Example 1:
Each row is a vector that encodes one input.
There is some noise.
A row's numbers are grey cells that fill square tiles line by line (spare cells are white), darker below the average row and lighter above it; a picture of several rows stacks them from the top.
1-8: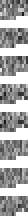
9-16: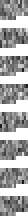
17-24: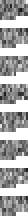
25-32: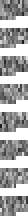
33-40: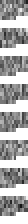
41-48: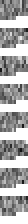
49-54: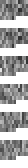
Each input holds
four true/false values.
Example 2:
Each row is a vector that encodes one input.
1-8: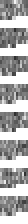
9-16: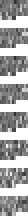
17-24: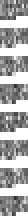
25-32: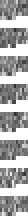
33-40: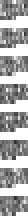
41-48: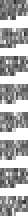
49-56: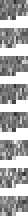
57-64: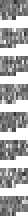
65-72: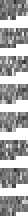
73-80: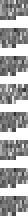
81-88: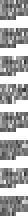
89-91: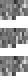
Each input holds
a point on a 12-point line.
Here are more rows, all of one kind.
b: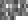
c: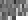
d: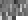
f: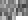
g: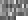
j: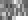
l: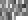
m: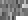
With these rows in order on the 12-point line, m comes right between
d and g.
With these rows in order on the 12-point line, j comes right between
f and g.
